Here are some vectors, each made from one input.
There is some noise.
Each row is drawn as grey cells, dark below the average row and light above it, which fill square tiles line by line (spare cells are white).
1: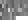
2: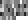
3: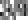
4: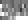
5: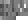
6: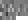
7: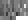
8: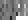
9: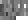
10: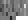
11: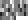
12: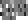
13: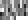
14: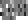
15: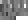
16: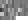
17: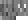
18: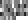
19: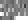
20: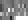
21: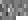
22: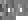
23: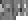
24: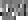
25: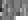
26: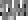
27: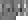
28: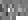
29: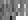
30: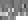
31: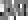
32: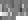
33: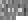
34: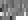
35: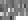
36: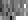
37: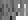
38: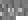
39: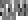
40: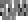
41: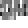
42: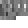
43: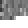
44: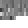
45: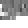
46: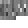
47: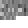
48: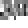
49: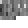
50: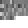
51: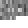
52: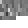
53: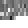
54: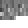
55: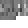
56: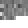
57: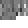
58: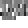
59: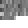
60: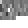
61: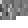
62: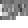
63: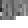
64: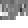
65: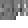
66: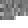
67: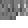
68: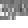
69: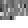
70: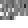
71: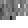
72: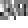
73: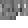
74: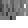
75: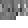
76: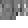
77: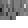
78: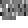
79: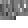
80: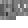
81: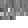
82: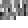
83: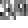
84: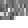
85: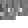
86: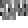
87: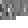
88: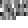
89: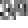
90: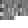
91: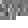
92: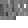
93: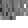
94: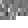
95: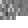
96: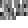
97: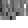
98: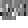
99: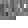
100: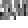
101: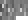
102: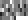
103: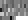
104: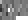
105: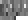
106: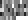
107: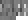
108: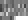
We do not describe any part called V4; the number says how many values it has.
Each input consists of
either a true/false value and a value of V4, or a list of up to two points on a 5-point line.
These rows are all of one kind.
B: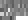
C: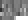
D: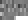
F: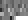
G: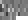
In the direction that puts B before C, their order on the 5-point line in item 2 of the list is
D, G, B, F, C.
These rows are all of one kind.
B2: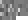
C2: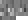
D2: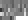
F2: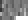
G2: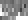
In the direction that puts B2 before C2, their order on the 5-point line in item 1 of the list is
B2, C2, F2, D2, G2.
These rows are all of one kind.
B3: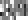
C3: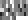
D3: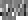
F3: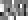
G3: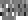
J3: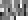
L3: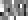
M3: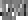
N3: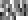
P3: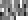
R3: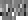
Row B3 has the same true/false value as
C3, G3 and N3.
